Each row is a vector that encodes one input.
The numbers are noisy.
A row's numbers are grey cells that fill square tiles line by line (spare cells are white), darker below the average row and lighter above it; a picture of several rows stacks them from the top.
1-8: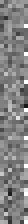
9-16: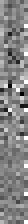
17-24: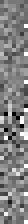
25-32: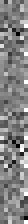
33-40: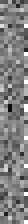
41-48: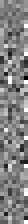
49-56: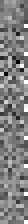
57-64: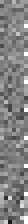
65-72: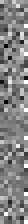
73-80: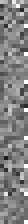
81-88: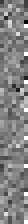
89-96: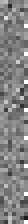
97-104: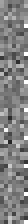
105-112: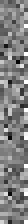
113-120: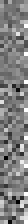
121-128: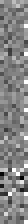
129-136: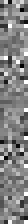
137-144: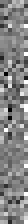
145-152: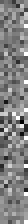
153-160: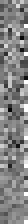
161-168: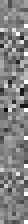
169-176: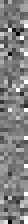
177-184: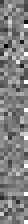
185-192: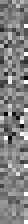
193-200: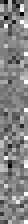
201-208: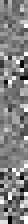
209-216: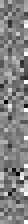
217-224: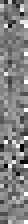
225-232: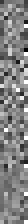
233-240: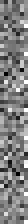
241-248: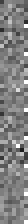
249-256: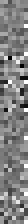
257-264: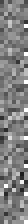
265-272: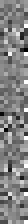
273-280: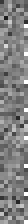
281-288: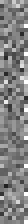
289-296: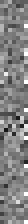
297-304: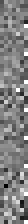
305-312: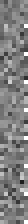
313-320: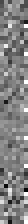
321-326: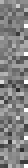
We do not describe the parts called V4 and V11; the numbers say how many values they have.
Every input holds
either one of 5 labels and a value of V4, or a point on a 7-point line, or a value of V11.
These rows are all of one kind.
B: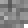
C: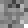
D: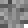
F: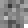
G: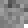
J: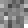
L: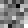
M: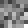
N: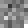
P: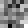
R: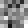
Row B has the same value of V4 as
D, F and P.
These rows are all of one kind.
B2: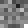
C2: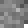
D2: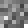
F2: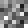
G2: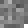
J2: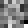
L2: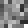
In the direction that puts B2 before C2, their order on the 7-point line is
B2, G2, J2, C2, L2, F2, D2.
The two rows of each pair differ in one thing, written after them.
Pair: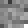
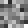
the label
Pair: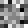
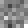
the value of V4
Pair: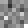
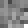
the value of V4
